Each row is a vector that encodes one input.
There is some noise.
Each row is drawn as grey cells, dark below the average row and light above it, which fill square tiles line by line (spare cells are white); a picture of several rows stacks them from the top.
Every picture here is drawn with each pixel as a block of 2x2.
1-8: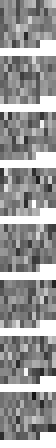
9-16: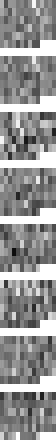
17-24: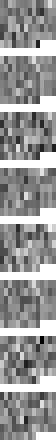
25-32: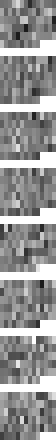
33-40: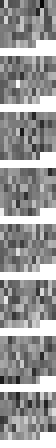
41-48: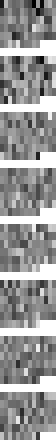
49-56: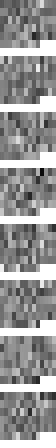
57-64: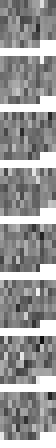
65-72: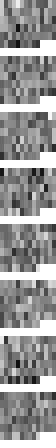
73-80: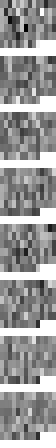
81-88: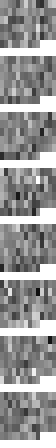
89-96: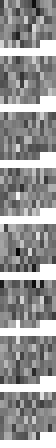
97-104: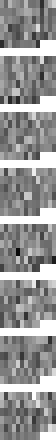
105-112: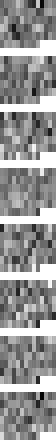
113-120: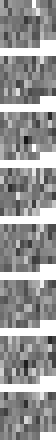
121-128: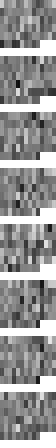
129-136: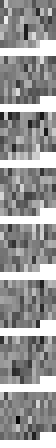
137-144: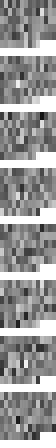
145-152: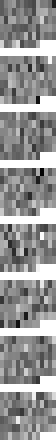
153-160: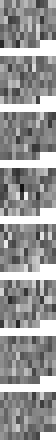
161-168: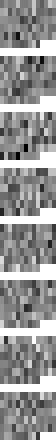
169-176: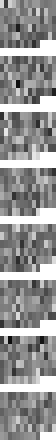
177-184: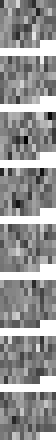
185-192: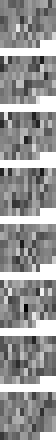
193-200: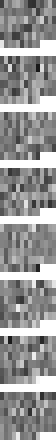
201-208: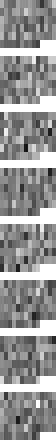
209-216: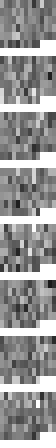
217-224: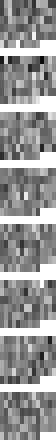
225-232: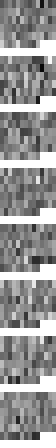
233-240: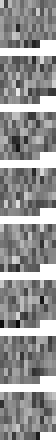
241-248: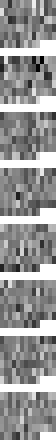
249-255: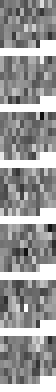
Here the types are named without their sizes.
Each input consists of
a point on a line, together with either a point on a line, or four true/false values.
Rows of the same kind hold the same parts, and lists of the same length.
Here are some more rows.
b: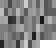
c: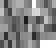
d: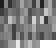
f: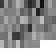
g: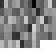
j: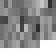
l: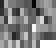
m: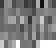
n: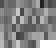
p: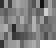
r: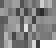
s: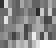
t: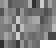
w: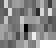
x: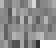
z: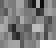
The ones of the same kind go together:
b, c, j, r, t, x
d, f, g, l, m, n, p, s, w, z

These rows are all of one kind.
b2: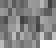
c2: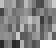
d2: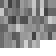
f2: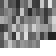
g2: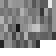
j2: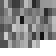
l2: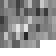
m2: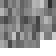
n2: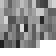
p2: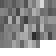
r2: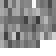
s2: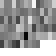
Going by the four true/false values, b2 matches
d2, m2 and p2.
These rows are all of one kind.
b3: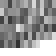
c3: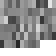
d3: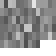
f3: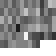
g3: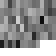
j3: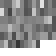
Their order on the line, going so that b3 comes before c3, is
j3, f3, d3, g3, b3, c3.
